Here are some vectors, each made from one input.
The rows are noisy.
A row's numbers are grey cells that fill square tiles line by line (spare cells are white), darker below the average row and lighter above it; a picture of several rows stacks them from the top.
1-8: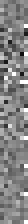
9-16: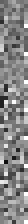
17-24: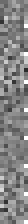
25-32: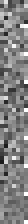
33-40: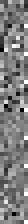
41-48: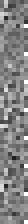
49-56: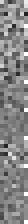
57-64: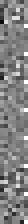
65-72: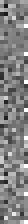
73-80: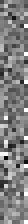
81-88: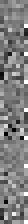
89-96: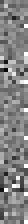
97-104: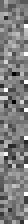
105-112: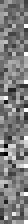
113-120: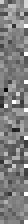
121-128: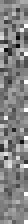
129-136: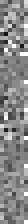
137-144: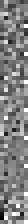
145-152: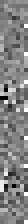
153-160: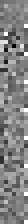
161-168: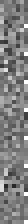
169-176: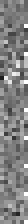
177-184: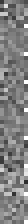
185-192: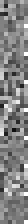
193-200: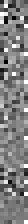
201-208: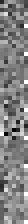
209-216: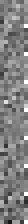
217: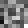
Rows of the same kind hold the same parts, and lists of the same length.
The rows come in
2 kinds.
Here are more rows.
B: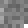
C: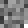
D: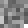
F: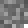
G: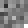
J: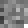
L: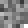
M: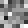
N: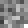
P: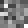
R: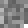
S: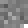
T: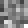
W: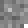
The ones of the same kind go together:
B, D, F, G, M, R, S
C, J, L, N, P, T, W

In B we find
a point on a 10-point circle and a true/false value.
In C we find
a node of a 16-node tree.
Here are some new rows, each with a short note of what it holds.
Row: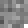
a node of a 16-node tree
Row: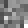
a node of a 16-node tree
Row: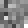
a node of a 16-node tree
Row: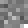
a point on a 10-point circle and a true/false value
